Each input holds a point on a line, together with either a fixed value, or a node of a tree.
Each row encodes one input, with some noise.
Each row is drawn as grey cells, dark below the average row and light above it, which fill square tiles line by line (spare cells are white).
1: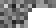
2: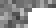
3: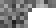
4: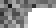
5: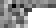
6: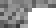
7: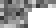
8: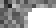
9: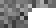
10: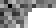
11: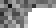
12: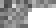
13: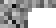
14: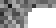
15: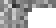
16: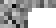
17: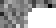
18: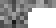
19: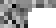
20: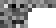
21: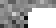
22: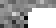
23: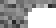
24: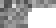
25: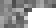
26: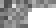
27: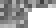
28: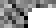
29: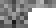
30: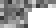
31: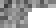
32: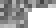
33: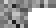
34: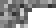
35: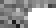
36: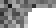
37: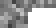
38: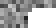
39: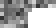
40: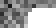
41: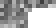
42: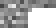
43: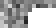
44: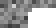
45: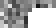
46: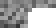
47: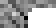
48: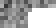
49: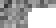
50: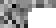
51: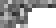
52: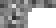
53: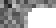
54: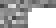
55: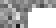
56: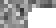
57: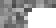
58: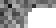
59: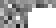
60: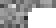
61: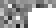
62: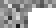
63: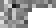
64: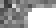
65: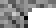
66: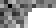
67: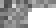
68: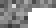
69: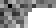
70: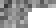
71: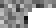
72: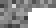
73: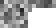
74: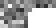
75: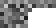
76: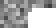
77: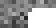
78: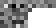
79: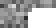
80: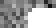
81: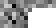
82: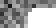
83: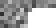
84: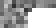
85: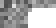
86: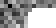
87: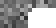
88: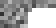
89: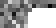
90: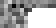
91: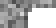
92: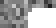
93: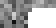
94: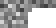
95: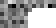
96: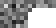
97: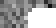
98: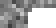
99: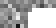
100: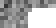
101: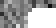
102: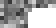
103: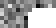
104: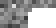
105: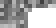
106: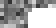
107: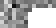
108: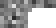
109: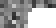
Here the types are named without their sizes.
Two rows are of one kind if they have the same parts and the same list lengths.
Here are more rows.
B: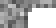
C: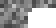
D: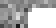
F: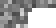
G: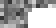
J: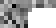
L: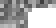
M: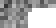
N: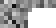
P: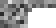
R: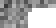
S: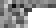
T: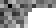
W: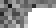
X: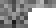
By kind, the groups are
B, C, D, F, J, N, P, S, X
G, L, M, R, T, W

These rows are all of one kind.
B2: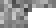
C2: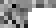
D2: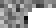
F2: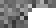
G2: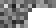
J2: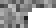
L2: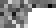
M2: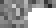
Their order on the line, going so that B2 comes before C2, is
L2, G2, F2, M2, B2, J2, D2, C2.
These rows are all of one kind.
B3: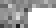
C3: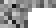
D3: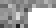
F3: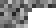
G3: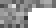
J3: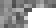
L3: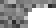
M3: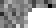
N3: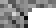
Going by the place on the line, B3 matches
D3 and G3.
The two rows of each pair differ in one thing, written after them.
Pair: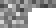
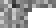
the node of the tree
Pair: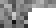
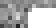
the node of the tree
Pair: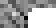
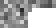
the node of the tree
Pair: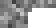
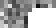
the place on the line
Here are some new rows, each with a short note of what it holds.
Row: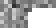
a point on a line and a node of a tree
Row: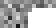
a point on a line and a node of a tree
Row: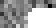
a point on a line and a node of a tree
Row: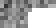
a point on a line
